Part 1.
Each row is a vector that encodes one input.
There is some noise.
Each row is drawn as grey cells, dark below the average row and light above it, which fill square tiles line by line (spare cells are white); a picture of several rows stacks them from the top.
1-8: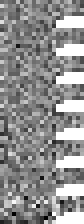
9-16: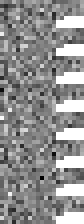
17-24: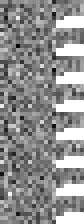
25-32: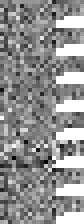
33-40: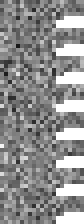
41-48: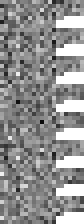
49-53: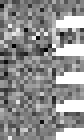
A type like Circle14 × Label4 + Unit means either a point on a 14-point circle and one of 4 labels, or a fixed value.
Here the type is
Line3 × Line4 + Tree7 + Unit.
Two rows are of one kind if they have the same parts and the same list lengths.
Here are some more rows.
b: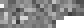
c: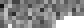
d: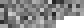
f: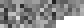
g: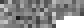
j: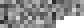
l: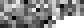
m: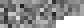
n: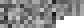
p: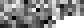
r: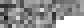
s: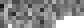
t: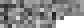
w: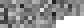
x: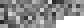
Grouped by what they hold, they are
b, c, g, s
d, f, j, m, n, r, t, w, x
l, p

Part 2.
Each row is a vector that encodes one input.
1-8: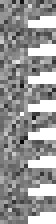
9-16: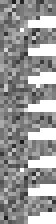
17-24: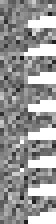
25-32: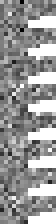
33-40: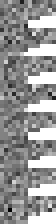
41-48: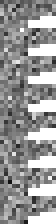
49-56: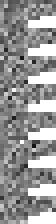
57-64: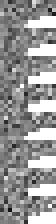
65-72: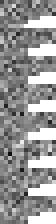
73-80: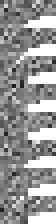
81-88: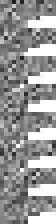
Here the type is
Bool × Bool × Bool × Bool × Line8.
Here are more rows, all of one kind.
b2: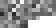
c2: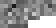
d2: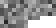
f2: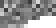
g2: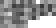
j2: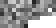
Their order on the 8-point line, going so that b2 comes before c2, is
b2, j2, d2, c2, f2, g2.
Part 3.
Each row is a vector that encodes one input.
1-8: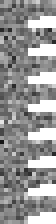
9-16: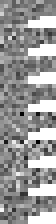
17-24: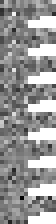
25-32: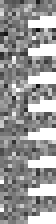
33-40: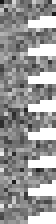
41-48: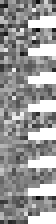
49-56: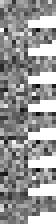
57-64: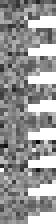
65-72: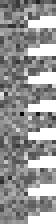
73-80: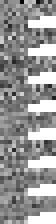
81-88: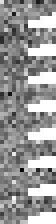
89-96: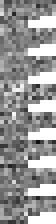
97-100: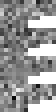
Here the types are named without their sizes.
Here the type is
(Bool × Bool × Bool × Bool + Unit) × Line.
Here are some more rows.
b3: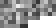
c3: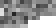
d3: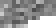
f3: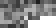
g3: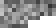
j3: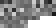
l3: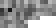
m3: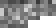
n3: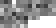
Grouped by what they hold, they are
b3, c3, d3, g3, j3, l3, m3, n3
f3

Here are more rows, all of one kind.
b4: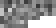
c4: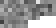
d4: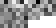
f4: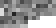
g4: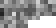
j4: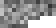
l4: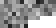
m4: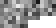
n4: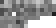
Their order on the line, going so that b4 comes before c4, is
m4, d4, l4, j4, b4, f4, c4, n4, g4.
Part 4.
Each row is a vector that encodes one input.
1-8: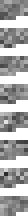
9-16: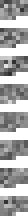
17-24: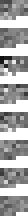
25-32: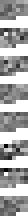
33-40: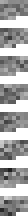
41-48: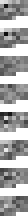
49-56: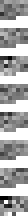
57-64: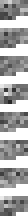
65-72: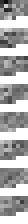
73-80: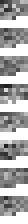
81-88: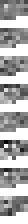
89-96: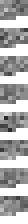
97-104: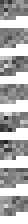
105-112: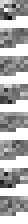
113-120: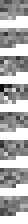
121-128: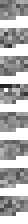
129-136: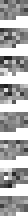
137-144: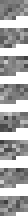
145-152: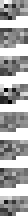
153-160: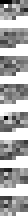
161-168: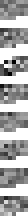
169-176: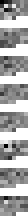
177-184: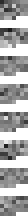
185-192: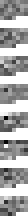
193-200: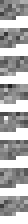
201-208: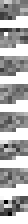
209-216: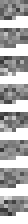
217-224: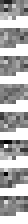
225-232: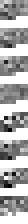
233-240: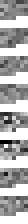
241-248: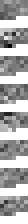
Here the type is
(Bool × Bool × Bool + Unit) × Line4 × Line4.
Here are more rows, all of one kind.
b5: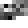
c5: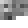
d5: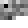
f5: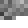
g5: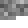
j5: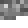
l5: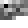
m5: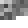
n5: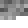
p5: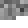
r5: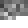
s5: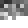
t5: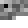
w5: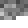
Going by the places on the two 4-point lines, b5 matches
f5, g5, j5 and l5.
